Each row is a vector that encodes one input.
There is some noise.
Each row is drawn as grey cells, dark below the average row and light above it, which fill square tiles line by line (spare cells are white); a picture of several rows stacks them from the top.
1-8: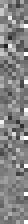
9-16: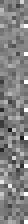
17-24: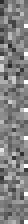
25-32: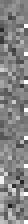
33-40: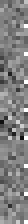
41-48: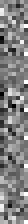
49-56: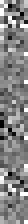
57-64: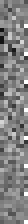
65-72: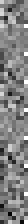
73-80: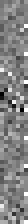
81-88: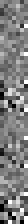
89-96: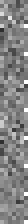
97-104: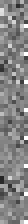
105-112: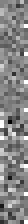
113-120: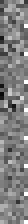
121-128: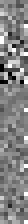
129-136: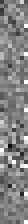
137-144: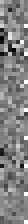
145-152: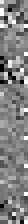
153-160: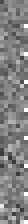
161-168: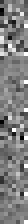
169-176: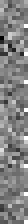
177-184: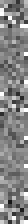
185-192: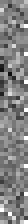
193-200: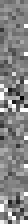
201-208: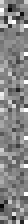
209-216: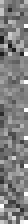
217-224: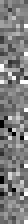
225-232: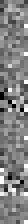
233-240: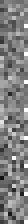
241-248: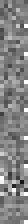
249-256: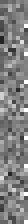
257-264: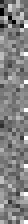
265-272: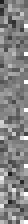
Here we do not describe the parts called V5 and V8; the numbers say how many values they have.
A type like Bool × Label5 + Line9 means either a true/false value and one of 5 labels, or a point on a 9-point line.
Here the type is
(Bool × (Line10 + V5) + Line6) × (Line7 + V8).
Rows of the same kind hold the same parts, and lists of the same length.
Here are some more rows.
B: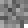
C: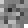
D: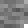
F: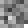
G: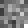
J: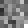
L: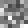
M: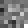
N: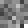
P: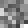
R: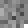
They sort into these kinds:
B, F
C, N
D
G, J, L, M
P
R

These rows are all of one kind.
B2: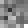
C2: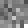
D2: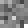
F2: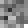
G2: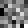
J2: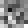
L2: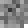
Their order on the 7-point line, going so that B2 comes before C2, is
D2, F2, B2, J2, C2, G2, L2.
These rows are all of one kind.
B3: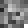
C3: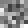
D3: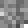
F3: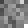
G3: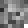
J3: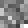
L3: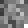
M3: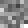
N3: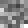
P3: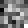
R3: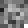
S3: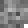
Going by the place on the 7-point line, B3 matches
D3, G3, J3 and S3.
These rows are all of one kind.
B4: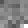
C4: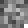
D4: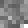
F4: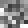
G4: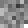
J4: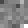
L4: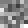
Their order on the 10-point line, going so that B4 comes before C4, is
D4, B4, J4, C4, G4, F4, L4.
